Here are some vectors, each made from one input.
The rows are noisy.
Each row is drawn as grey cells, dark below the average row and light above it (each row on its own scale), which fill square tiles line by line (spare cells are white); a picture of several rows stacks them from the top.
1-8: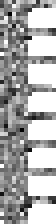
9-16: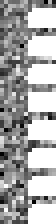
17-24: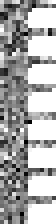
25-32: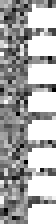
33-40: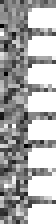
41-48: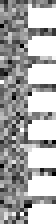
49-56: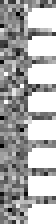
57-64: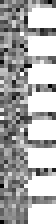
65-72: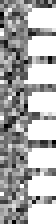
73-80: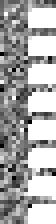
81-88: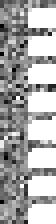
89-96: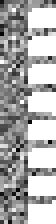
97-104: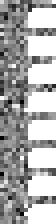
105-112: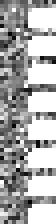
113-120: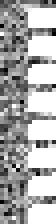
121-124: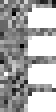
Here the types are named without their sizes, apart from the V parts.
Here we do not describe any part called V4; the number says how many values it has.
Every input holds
a point on a line and a true/false value, together with a list of values of V4.
